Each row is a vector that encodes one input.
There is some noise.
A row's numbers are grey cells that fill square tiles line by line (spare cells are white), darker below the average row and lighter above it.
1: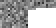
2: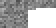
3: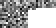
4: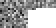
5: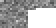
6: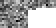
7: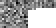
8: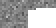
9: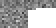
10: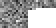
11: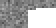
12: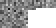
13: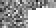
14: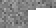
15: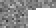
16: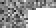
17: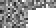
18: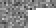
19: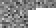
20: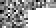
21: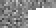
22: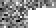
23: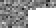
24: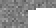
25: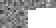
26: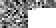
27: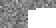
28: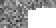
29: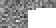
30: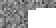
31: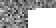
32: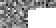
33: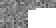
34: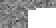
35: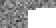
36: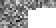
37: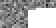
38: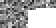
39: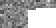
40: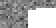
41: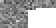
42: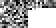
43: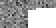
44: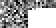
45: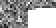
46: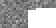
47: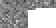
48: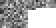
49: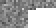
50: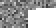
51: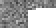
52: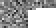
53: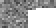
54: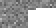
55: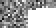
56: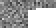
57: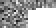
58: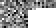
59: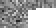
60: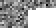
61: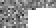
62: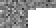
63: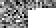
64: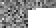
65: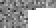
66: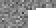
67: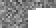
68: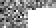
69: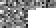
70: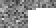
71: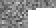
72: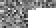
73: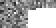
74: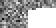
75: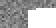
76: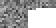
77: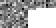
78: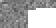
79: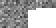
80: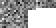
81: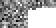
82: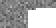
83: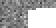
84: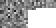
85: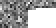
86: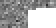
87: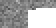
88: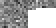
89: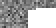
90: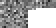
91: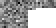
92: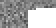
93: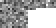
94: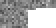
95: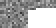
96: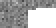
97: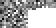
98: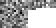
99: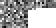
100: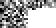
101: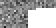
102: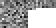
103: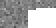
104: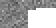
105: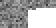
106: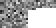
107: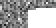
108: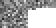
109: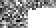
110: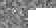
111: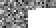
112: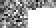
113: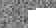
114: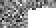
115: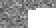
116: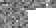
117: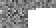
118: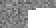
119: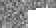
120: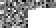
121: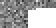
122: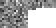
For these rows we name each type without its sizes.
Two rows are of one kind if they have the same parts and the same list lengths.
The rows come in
3 kinds.
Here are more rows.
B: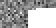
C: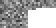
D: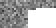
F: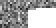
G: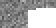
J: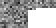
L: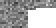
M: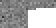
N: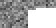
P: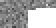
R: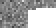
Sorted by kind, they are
B, L, M, N, R
C, D, G, J, P
F

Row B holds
a node of a tree and three true/false values.
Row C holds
a label and a node of a tree.
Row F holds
a fixed value.
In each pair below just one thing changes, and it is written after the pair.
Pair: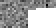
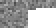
the node of the tree
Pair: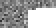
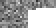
the node of the tree
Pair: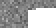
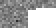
one of the three true/false values
